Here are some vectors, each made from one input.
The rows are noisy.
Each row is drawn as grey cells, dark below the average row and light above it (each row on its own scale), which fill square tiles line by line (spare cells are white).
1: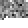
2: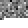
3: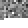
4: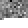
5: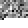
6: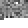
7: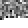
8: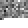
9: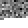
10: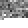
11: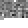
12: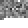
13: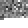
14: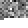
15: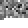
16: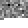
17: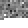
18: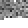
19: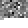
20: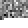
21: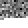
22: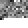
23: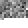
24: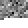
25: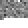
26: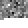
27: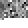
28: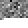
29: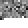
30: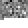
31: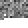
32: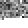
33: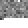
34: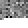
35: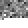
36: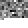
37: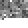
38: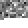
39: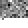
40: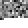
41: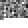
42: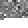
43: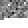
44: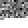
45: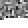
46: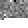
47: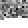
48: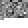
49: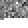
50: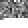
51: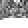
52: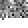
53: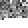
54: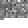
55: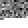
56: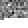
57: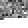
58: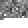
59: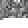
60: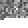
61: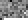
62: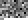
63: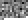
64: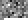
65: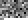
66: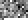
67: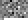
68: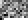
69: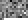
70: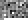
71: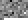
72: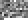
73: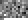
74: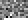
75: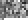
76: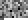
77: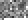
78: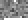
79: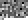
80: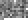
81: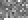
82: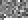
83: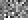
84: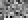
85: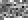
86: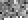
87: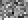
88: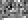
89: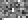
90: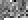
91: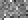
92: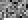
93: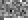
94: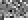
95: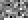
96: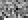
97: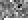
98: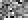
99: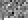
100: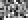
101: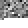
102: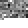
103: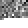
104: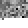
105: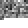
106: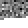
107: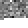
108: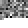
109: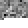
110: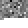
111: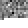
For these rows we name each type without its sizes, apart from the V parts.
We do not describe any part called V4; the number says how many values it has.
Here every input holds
a list of items, each a true/false value and a value of V4.
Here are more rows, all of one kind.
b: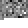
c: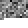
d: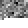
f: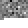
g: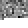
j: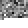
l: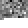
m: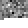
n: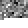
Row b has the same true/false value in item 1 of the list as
c, f and l.
